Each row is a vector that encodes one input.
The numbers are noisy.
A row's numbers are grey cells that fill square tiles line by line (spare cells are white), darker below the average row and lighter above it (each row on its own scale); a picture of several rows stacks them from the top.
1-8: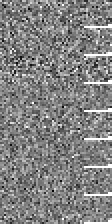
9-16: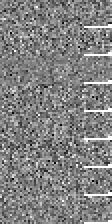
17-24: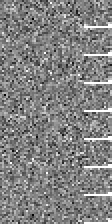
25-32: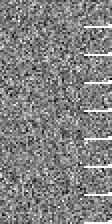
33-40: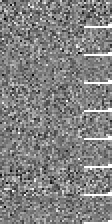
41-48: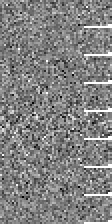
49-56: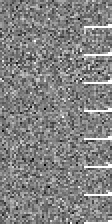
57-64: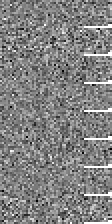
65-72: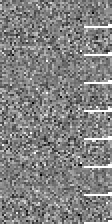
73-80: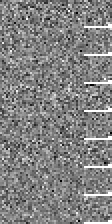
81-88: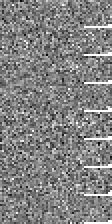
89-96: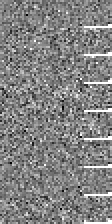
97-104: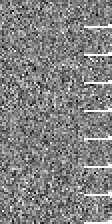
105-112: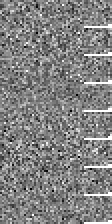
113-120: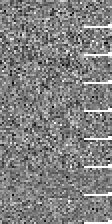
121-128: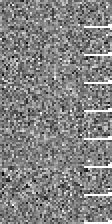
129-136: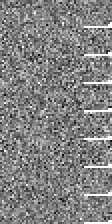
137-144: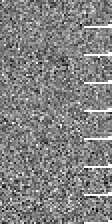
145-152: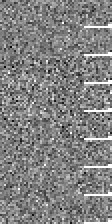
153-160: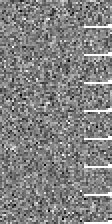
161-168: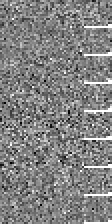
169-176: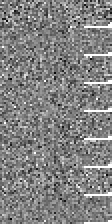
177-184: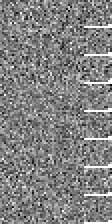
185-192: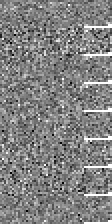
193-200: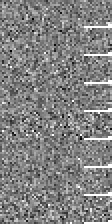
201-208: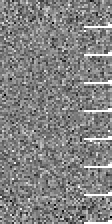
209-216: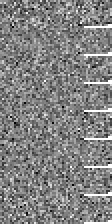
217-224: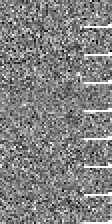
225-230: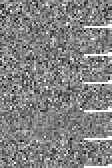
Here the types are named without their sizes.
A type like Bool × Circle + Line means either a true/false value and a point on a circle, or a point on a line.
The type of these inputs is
Bool × (Line + List(Circle)).
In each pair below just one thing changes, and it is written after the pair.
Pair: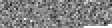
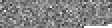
the true/false value
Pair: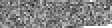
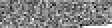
the place on the circle in item 1 of the list
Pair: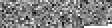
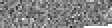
the true/false value
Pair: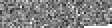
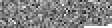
the true/false value
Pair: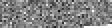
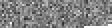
the true/false value
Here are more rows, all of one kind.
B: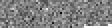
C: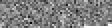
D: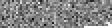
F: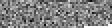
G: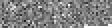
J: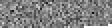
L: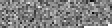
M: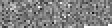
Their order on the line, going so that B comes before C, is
D, L, B, F, J, M, G, C.
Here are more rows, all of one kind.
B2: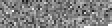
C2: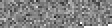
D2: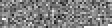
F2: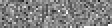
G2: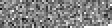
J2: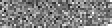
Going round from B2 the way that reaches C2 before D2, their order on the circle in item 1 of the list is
B2, G2, C2, F2, D2, J2.
